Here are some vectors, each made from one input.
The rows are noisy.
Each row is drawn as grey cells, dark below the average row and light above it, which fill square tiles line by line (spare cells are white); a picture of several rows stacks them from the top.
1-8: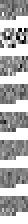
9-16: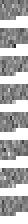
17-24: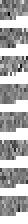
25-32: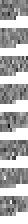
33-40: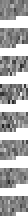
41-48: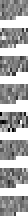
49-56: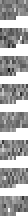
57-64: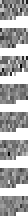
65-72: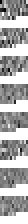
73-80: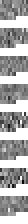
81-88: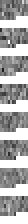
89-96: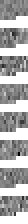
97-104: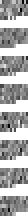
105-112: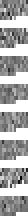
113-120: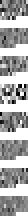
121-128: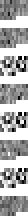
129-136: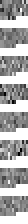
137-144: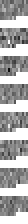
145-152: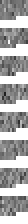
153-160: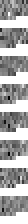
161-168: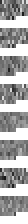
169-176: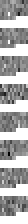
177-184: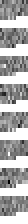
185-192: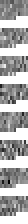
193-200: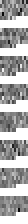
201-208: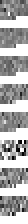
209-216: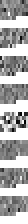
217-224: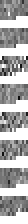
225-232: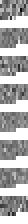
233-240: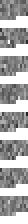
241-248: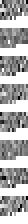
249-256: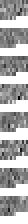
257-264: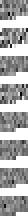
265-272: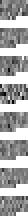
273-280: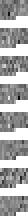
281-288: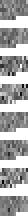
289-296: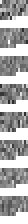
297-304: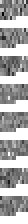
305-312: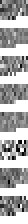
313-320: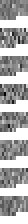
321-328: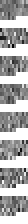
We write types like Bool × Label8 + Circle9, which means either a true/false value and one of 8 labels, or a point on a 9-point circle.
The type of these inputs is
(Bool × Bool × Bool + Unit) × Tree9 × Tree9 × Tree9 + Unit.
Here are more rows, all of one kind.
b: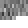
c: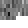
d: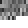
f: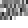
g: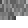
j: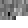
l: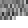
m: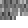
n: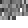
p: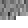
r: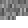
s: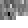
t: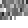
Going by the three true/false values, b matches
g, n, p and s.
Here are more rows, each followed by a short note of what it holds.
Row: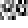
a fixed value
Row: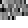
a node of each of three 9-node trees
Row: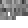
a node of each of three 9-node trees
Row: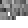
a node of each of three 9-node trees
